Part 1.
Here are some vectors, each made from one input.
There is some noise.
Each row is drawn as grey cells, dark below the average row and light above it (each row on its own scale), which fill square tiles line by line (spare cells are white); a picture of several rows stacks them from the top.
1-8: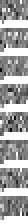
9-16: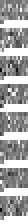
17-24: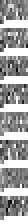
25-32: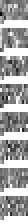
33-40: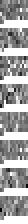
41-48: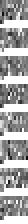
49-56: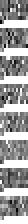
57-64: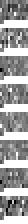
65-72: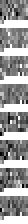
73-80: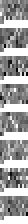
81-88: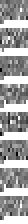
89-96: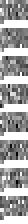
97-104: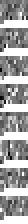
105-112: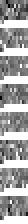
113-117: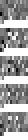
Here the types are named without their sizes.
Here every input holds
a point on each of two circles.
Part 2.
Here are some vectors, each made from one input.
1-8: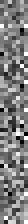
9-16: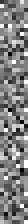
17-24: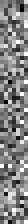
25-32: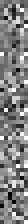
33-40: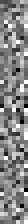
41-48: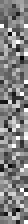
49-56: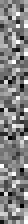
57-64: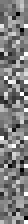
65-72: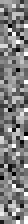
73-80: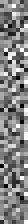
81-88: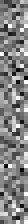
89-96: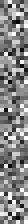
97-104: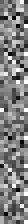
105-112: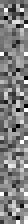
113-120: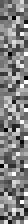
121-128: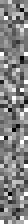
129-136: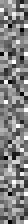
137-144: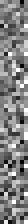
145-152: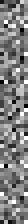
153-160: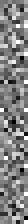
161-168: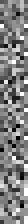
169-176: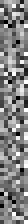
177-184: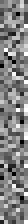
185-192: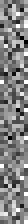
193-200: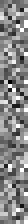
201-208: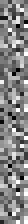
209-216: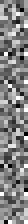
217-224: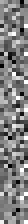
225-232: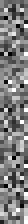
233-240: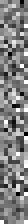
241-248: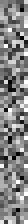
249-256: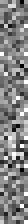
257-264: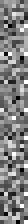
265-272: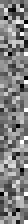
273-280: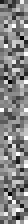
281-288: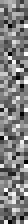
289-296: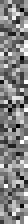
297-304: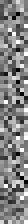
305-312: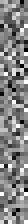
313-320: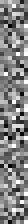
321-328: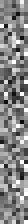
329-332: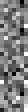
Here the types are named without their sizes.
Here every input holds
a list of points on a line.
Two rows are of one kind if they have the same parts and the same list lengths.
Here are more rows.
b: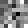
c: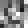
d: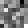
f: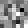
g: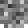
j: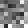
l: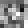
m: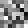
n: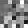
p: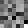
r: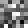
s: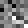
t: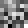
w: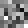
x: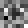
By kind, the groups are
b, g, j, n, p, x
c, d, f, l, m, r, t, w
s

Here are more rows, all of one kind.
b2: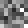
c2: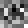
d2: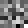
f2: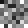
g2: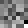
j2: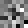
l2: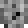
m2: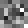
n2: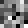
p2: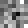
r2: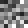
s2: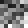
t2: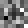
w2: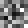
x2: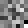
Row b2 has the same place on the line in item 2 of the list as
c2, f2, m2 and s2.
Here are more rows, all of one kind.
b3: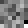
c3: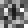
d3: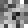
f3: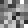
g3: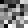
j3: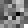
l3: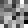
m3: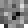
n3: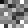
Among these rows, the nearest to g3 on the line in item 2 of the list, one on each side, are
b3 and l3.
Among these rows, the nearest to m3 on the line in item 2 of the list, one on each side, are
c3 and j3.
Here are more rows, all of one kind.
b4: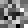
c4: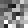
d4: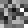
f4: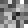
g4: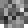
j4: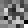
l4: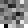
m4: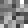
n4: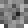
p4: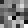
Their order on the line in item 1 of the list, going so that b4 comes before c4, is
j4, b4, d4, g4, p4, n4, m4, f4, l4, c4.
